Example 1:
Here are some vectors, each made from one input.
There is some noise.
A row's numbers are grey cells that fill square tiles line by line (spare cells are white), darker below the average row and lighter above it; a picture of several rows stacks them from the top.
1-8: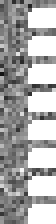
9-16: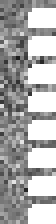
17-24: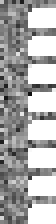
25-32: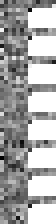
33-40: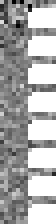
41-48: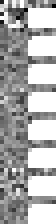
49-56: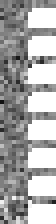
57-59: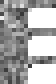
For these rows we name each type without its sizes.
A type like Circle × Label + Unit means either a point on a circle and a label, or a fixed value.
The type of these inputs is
Bool × Bool × Bool + Tree.
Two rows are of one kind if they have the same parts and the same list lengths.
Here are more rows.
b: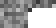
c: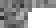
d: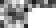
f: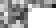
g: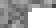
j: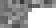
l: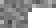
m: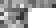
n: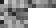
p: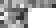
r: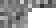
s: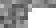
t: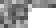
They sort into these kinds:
b, d, r
c, f, g, j, l, m, n, p, s, t

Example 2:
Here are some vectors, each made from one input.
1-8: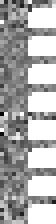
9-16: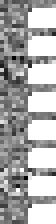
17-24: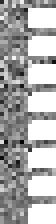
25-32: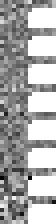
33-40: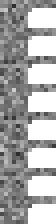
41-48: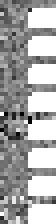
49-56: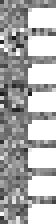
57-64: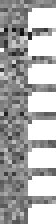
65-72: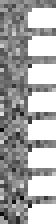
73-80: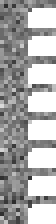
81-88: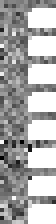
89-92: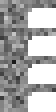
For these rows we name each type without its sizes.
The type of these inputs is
Bool × Bool × Bool + Tree + Unit.
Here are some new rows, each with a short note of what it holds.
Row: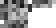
a fixed value
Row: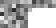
a fixed value
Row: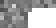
three true/false values
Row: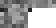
three true/false values
